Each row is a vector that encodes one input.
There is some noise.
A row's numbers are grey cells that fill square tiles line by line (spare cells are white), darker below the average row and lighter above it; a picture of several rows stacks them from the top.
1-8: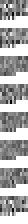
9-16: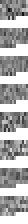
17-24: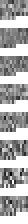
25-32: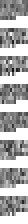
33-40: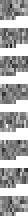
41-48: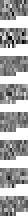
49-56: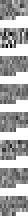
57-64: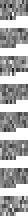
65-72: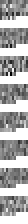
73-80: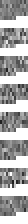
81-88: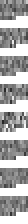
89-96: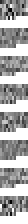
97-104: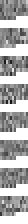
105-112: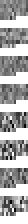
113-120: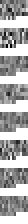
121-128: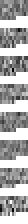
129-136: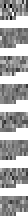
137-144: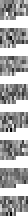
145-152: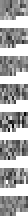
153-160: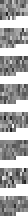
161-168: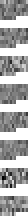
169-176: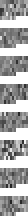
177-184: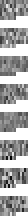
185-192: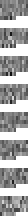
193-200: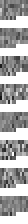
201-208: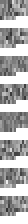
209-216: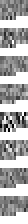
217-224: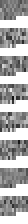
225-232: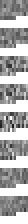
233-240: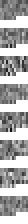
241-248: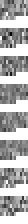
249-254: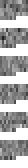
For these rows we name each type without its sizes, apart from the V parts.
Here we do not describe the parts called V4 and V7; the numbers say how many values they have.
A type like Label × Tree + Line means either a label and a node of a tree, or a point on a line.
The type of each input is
(Bool × Bool × Bool × Bool + V4) × V7 + List(Line).
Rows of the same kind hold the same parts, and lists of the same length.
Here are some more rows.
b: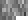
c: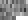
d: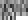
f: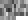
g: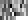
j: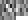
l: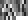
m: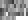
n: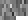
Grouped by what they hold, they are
b, d, l, n
c
f, g
j
m

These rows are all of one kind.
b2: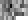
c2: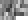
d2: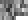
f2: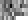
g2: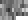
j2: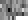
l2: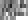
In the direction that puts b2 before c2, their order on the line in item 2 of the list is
l2, f2, b2, c2, j2, d2, g2.
